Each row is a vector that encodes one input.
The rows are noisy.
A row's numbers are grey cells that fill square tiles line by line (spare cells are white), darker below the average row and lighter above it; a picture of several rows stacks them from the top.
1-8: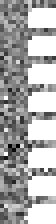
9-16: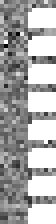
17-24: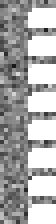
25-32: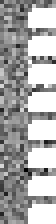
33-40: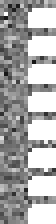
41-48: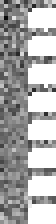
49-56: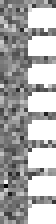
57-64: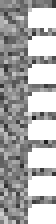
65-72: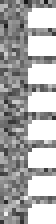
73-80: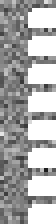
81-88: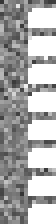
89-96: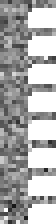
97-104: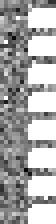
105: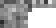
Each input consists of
either a point on a 9-point circle and a true/false value, or a point on a 10-point circle, or a fixed value.
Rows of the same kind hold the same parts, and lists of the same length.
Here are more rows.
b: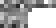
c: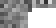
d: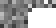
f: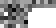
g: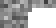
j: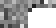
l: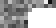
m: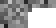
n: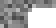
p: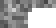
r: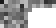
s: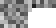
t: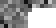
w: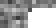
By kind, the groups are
b, d, j, l, s
c, g, m, n, p, r, t, w
f

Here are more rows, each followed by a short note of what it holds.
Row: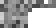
a point on a 9-point circle and a true/false value
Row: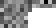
a point on a 10-point circle
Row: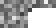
a point on a 9-point circle and a true/false value
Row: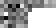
a fixed value
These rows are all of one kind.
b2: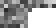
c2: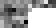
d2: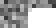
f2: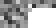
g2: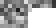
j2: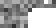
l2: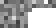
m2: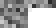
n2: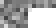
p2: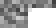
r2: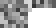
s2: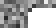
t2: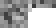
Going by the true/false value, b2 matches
c2, j2, l2 and s2.
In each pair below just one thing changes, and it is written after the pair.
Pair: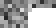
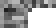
the true/false value
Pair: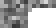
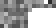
the place on the 9-point circle
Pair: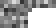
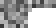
the true/false value
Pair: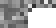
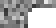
the place on the 9-point circle
